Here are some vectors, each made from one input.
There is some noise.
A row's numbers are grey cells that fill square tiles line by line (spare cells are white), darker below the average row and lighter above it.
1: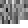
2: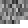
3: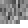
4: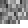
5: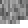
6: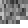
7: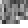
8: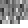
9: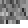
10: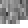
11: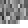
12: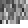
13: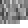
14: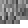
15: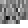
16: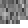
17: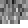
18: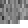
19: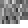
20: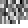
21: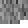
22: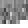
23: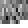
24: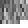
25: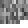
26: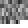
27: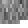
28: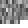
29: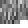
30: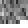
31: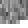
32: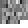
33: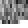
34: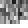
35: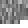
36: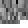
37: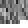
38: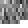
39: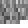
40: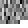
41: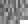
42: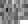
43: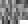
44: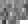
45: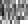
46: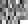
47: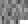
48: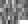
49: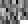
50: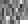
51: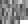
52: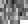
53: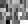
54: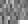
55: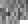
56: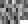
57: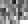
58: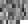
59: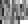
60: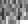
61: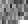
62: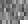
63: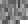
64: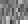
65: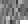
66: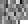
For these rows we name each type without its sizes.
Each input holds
a list of points on a line.
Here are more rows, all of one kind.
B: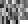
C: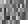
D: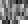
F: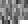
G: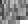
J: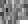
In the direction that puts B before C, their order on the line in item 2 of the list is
F, D, G, B, J, C.
